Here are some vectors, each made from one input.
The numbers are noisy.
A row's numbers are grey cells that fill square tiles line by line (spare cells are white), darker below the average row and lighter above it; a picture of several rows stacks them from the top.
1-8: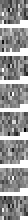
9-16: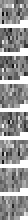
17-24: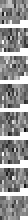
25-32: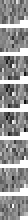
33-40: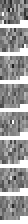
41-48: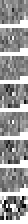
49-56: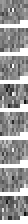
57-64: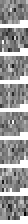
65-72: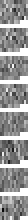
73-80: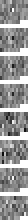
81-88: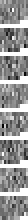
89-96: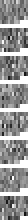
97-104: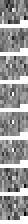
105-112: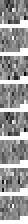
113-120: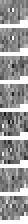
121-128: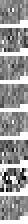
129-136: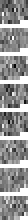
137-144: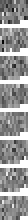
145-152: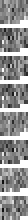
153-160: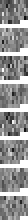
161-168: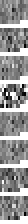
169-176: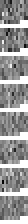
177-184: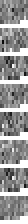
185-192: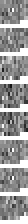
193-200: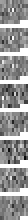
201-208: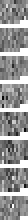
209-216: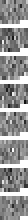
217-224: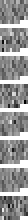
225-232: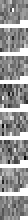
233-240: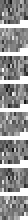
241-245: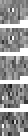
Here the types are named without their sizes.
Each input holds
a list of points on a line.
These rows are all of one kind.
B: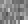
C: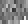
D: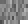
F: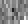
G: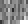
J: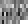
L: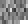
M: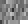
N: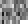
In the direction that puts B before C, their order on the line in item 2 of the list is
G, B, J, F, C, L, N, M, D.
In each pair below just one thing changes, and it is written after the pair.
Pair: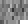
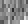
the place on the line in item 2 of the list
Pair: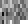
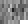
the place on the line in item 1 of the list
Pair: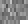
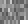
the place on the line in item 2 of the list
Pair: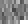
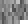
the place on the line in item 2 of the list
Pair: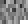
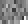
the place on the line in item 2 of the list
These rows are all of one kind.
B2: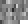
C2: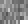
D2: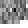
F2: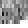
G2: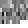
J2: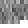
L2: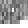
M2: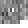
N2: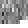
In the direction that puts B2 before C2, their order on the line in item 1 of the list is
D2, J2, B2, C2, M2, L2, N2, F2, G2.
